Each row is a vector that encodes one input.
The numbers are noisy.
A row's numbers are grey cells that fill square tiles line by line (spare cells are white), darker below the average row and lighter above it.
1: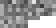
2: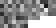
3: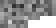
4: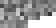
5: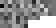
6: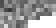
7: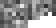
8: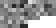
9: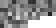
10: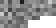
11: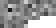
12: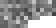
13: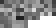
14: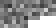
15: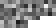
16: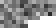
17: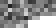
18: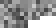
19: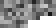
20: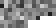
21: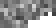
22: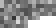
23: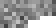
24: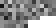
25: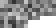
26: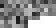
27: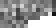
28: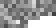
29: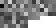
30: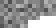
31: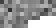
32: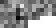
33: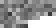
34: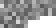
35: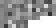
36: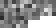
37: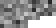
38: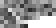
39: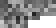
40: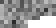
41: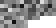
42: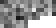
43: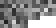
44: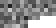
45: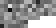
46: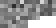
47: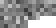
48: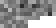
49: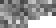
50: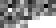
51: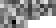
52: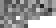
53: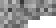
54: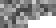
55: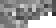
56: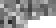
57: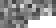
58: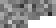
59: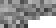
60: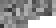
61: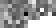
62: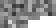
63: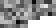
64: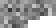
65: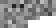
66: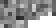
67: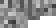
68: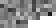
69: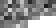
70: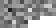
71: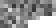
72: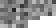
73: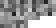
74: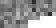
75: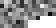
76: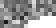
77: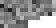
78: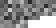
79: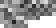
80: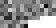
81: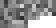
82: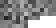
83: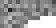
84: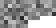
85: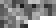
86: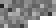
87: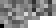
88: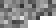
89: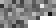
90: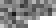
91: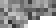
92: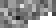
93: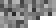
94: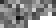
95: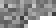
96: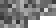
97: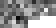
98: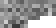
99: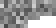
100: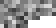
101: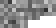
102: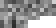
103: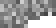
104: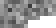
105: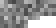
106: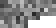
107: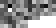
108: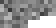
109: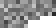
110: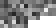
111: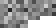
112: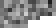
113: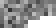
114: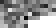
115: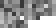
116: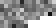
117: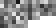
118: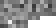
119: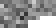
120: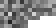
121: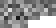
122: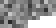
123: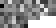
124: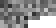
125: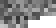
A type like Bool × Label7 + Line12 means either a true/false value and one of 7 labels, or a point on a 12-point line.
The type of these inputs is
(Bool × Bool × Bool + Unit) × (Line6 + Tree8).
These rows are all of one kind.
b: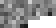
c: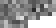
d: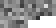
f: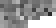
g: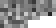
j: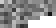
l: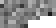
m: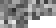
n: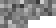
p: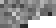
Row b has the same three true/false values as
l, m, n and p.
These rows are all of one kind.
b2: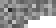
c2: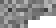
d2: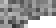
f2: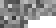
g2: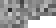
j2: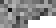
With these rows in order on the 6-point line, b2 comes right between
d2 and g2.
